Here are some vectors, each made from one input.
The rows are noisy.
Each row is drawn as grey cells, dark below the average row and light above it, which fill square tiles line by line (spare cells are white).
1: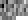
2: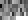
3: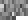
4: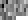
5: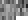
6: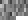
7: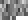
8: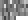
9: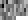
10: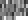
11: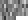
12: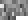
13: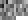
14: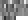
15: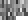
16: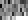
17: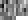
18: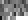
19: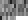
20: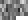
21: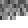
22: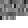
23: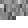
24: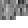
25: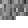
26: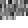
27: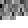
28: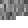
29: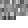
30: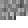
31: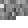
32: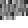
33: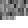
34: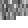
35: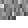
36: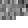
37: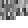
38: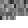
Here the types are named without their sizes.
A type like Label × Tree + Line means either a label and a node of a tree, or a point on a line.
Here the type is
Bool × Line.
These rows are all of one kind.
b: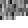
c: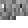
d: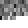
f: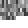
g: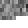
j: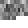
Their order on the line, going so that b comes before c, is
b, d, g, c, j, f.
